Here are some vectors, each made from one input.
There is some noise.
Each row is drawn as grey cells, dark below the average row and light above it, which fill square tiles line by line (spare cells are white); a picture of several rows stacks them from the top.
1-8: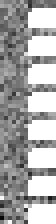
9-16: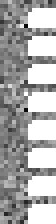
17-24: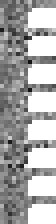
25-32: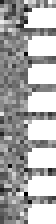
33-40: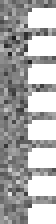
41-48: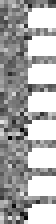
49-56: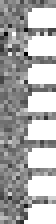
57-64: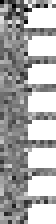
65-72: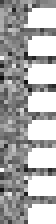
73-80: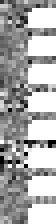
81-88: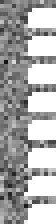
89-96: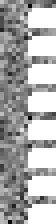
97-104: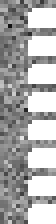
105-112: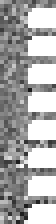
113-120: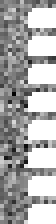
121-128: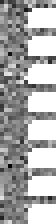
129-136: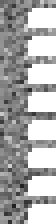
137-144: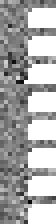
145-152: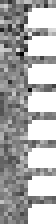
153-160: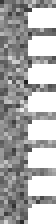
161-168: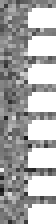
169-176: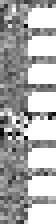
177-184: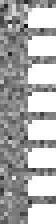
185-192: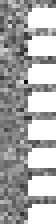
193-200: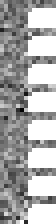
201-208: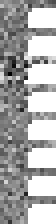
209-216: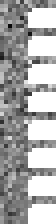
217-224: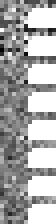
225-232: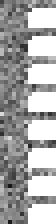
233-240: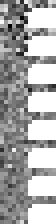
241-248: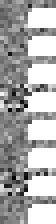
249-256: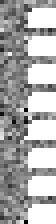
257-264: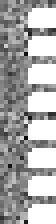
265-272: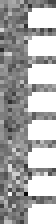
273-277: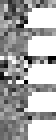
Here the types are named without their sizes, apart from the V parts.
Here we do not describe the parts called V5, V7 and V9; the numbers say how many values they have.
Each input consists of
a label and a value of V9, together with either a point on a circle and a true/false value, or a value of V5 and a value of V7.
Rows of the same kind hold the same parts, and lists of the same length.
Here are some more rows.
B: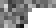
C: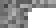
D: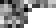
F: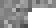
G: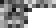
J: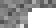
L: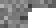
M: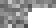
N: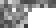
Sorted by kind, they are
B, C, D, F, L, N
G, J, M

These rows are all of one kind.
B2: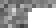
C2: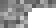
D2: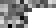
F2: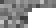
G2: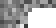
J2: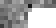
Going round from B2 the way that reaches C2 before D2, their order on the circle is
B2, C2, G2, J2, D2, F2.
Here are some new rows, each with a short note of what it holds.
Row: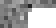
a label, a value of V5, a value of V7 and a value of V9
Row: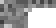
a label, a value of V5, a value of V7 and a value of V9
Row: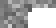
a label, a value of V5, a value of V7 and a value of V9
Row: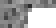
a label, a value of V5, a value of V7 and a value of V9
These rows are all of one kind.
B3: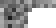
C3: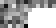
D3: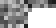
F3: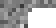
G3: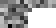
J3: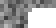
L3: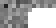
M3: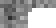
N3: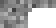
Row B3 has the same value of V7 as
C3, G3 and L3.
